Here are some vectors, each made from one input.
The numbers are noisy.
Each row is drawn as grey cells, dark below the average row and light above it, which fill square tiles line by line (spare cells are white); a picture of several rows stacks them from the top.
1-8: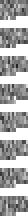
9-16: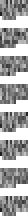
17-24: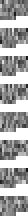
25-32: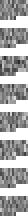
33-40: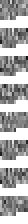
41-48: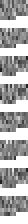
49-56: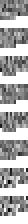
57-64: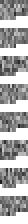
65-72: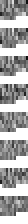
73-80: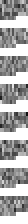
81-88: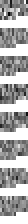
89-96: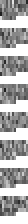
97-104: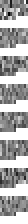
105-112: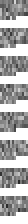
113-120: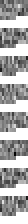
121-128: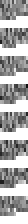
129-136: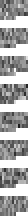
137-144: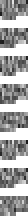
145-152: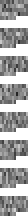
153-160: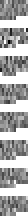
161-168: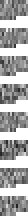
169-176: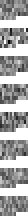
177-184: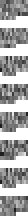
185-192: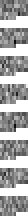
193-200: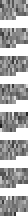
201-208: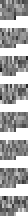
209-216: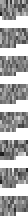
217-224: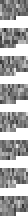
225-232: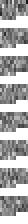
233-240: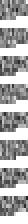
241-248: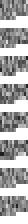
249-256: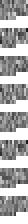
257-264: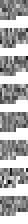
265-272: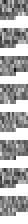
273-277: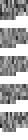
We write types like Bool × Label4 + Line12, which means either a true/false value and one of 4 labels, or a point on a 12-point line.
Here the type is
Line10 + List2(Line7 × Line7).
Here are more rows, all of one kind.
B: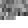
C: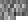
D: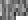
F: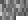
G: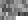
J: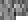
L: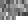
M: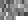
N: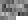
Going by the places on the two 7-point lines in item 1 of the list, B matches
G, L and M.
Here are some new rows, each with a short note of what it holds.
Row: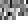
the empty list
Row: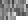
a list of one item
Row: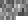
a list of two items
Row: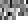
the empty list
